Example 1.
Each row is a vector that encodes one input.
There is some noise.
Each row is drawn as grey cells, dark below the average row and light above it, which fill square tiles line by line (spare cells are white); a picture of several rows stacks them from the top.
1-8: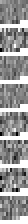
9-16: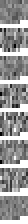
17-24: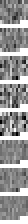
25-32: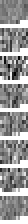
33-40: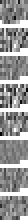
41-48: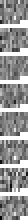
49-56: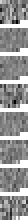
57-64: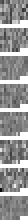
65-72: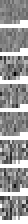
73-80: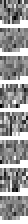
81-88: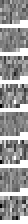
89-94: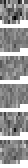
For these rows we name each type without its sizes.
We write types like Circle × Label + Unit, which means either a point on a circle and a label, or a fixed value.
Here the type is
(Bool × Bool × Bool × Bool + Tree) × Line.
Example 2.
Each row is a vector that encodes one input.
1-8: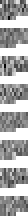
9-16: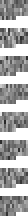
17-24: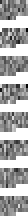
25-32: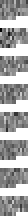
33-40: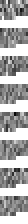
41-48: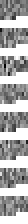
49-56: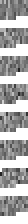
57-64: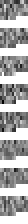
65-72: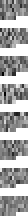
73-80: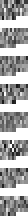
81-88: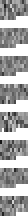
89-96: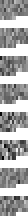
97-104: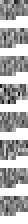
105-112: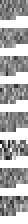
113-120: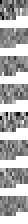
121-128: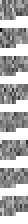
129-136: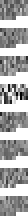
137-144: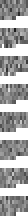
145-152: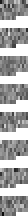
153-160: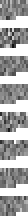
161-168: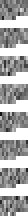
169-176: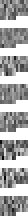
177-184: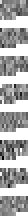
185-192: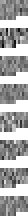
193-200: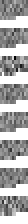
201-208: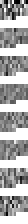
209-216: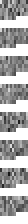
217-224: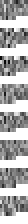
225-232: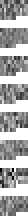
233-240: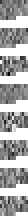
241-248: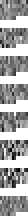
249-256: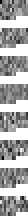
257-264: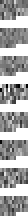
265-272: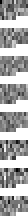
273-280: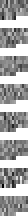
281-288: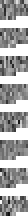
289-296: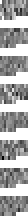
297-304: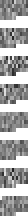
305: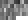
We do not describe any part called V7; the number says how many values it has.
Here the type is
(Circle11 + Unit) × Line8 + V7.
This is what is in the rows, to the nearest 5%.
About 65% of them hold a point on an 8-point line, together with either a point on an 11-point circle, or a fixed value. The rest hold a value of V7.
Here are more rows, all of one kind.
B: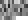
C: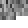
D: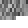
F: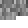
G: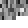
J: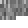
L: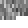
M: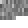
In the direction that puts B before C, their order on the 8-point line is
B, D, F, G, M, C, L, J.
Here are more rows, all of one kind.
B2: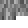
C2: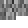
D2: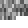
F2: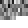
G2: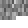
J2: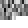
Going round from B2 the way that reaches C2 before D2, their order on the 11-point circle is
B2, F2, J2, C2, D2, G2.
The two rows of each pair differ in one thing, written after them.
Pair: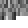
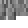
the place on the 11-point circle
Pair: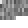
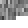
the place on the 11-point circle
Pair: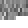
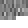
the place on the 11-point circle
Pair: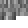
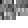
the place on the 8-point line
